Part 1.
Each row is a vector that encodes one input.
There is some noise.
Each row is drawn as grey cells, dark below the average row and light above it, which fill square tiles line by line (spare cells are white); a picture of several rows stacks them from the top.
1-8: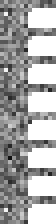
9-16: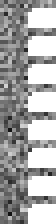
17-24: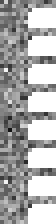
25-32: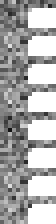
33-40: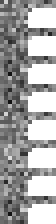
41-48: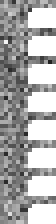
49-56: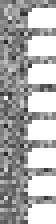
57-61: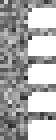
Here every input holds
three true/false values.
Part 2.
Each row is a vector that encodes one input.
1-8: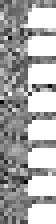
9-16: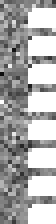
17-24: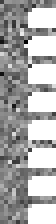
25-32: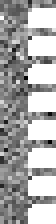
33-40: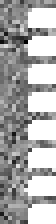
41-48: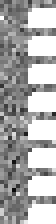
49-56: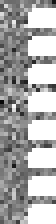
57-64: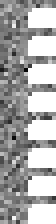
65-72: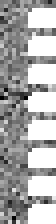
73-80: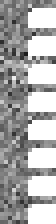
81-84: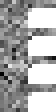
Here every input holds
either a fixed value, or three true/false values.
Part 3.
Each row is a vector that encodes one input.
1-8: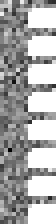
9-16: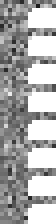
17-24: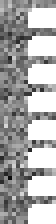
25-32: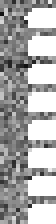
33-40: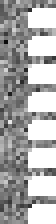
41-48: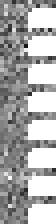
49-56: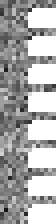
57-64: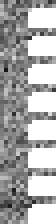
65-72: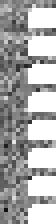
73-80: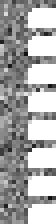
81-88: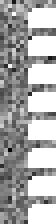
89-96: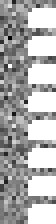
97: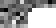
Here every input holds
four true/false values.
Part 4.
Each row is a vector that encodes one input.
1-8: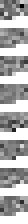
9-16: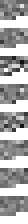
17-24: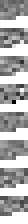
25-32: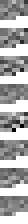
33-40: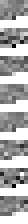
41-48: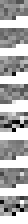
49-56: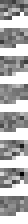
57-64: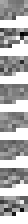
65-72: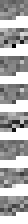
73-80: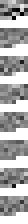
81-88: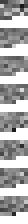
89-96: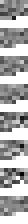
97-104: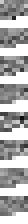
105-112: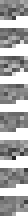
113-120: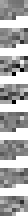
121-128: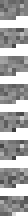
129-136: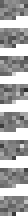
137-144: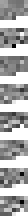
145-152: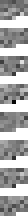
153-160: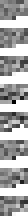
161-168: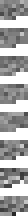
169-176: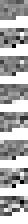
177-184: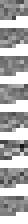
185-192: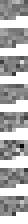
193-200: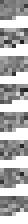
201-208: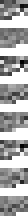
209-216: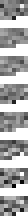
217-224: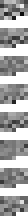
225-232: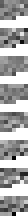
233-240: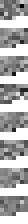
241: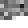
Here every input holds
a point on a 16-point circle.
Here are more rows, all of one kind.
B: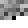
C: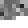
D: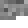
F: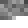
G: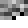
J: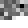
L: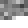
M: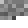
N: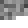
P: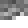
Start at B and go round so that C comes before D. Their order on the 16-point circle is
B, M, C, J, G, L, F, N, P, D.
